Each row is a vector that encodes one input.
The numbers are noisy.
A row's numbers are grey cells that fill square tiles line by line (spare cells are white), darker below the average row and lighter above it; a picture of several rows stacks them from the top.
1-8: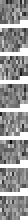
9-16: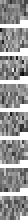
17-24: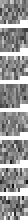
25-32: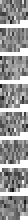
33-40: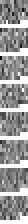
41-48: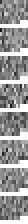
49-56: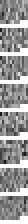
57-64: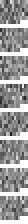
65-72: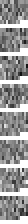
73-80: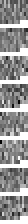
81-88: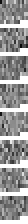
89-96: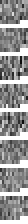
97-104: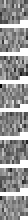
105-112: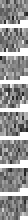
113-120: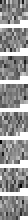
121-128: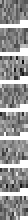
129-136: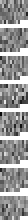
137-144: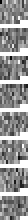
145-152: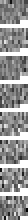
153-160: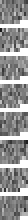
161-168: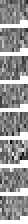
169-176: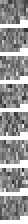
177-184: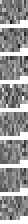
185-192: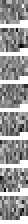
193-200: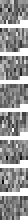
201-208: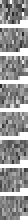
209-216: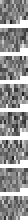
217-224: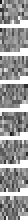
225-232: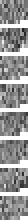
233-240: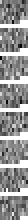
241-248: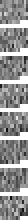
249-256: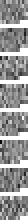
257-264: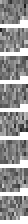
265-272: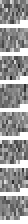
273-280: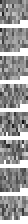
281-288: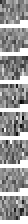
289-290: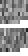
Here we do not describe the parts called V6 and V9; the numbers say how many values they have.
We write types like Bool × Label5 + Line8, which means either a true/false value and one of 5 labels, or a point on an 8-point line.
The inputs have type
(Line11 + Tree13) × V6 + Line15 + V9.
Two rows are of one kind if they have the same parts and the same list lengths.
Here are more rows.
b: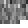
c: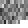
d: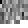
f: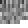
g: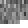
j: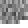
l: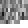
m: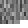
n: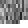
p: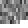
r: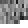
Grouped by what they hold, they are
b, g, m
c, p
d, f, j, l
n, r

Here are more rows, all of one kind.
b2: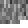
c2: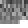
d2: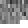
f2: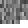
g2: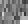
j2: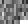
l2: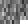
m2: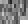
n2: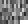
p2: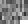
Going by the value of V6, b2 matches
c2 and d2.
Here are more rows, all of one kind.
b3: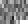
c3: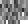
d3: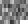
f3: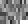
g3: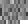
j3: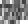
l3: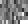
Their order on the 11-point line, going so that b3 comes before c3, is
f3, d3, g3, j3, b3, c3, l3.
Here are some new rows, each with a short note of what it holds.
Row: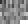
a point on a 15-point line
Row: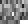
a value of V9
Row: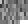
a node of a 13-node tree and a value of V6
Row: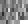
a point on a 15-point line
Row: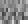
a point on a 15-point line
